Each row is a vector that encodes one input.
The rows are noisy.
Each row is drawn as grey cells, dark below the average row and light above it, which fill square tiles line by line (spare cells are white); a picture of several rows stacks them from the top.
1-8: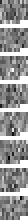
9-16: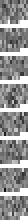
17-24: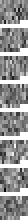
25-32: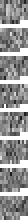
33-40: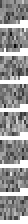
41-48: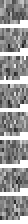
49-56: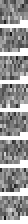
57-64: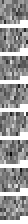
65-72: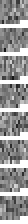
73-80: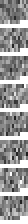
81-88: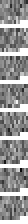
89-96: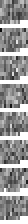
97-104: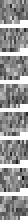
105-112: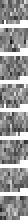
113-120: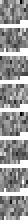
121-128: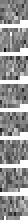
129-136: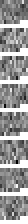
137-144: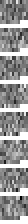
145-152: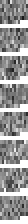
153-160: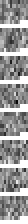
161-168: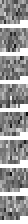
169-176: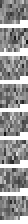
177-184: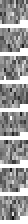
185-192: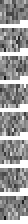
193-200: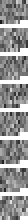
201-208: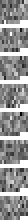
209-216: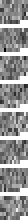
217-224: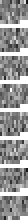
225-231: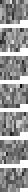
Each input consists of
a point on a 10-point circle and a true/false value, together with either one of 5 labels, or a node of a 10-node tree.
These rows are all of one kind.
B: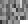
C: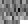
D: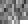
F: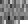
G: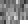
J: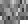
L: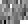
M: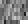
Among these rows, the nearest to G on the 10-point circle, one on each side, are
C and M.
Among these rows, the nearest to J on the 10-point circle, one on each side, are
B and L.
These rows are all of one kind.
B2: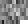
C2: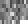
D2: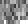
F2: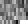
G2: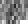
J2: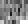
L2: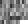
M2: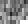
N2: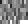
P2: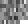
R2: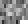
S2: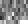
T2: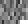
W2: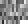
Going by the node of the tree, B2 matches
L2, R2 and T2.
